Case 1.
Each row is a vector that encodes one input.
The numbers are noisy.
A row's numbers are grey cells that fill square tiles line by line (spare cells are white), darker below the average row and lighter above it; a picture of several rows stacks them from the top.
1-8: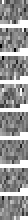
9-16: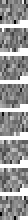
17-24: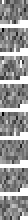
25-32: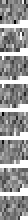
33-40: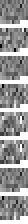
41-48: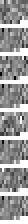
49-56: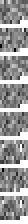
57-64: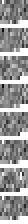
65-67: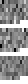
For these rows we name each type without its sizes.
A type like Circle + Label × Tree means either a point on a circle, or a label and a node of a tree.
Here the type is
Tree + Unit.
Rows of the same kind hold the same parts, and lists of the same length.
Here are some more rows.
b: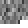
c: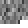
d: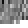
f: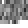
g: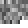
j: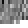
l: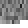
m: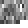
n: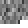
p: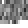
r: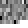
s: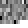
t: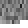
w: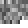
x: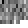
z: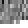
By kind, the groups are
b, c, d, f, g, j, l, n, p, r, s, t, w, x, z
m

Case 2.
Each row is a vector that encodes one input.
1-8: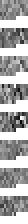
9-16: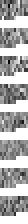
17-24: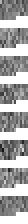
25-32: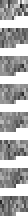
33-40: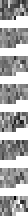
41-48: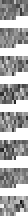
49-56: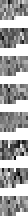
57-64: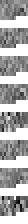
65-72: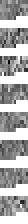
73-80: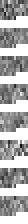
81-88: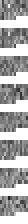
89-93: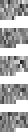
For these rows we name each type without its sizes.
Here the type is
Circle.
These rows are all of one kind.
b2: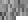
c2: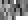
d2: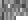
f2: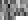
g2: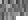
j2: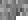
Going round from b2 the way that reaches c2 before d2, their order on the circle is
b2, j2, f2, c2, g2, d2.
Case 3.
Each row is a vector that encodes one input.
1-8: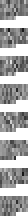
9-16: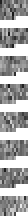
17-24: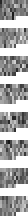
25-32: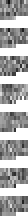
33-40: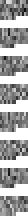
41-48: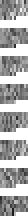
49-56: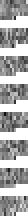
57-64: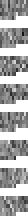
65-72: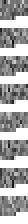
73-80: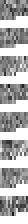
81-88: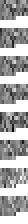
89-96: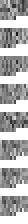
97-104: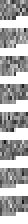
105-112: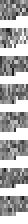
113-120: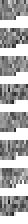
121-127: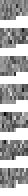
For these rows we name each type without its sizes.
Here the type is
Circle.
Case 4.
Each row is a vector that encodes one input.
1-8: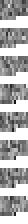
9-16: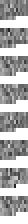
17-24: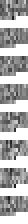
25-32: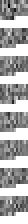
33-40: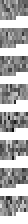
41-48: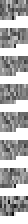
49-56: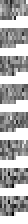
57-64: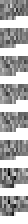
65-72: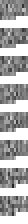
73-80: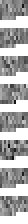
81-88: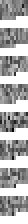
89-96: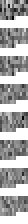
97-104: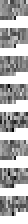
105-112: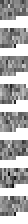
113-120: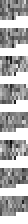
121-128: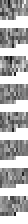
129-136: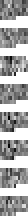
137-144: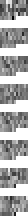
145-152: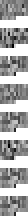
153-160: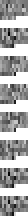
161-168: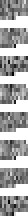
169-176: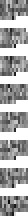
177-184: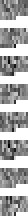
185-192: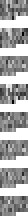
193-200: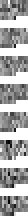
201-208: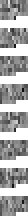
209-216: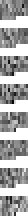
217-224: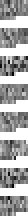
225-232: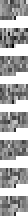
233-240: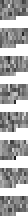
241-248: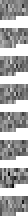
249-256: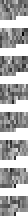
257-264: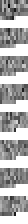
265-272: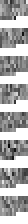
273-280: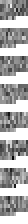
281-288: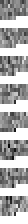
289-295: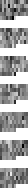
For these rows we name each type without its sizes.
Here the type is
Line.
